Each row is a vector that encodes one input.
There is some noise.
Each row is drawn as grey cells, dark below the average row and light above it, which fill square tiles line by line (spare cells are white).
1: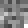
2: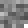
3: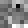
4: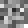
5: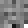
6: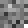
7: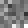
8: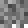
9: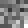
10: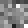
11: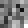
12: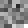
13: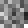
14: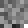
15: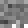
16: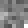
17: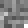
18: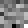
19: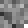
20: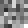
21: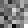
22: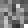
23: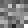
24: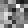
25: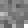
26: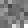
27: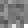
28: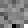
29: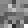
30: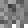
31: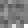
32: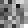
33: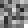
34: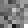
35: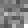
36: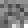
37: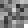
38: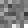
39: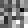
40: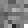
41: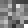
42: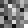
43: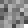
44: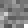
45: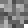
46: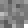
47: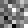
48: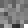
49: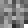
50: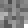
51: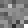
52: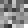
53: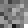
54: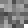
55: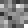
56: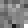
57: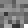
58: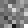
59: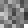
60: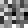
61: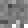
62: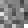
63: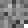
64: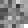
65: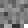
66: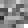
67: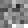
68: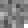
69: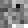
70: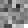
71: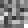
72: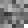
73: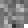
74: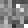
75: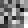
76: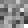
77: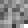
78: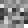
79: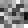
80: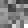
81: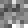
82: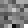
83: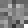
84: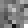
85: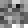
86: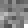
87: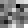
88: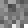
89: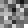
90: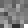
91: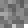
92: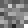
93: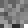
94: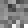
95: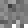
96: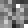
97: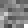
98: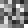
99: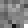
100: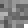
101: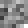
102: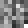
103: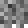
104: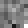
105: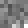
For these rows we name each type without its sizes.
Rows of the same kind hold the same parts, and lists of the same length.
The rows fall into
2 kinds.
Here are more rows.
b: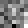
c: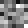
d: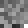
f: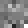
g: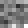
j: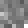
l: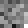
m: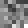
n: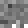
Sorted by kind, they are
b, c, d, f, l
g, j, m, n

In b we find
a label and a true/false value.
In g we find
a point on a line and a true/false value.
